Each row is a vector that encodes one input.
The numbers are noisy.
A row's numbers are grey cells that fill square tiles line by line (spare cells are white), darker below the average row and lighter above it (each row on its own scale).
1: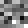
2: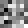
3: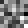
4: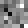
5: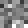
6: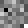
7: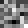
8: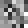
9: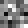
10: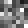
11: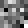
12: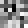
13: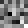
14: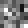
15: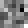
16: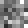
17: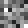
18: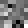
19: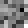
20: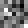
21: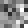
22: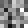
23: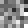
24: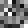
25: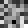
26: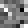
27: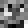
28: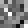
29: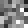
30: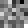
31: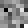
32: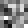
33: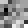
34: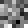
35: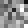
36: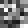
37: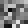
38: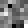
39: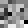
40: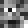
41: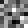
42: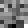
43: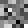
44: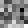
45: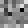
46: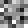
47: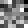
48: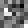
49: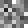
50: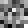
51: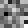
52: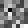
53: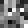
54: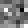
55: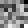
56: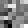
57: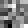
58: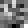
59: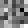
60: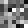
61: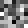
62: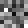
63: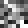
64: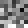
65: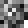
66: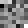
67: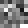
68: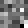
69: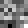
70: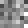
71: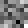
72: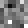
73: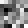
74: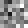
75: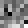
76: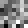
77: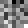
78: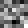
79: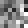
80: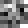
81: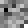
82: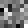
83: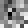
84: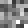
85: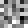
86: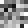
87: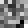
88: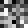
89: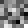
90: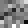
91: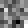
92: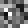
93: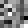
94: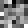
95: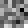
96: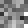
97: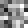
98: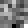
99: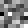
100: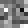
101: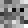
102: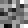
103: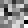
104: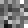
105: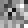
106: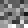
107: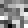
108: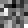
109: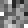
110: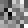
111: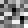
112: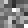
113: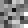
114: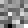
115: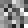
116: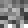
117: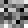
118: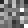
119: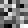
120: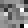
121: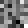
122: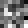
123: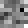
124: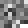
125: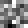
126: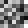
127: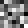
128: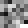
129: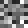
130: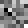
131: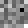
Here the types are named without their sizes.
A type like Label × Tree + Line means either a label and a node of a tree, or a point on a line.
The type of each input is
(Label + Line) × Line.
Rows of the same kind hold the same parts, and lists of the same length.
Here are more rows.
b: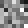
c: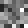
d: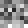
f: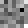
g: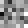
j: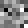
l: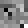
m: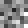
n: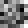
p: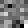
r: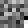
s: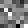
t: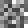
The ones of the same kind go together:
b, f, j, l, n, p, r, t
c, d, g, m, s

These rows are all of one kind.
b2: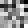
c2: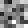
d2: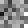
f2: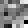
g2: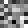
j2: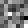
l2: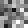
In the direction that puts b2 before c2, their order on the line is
b2, c2, d2, l2, f2, j2, g2.
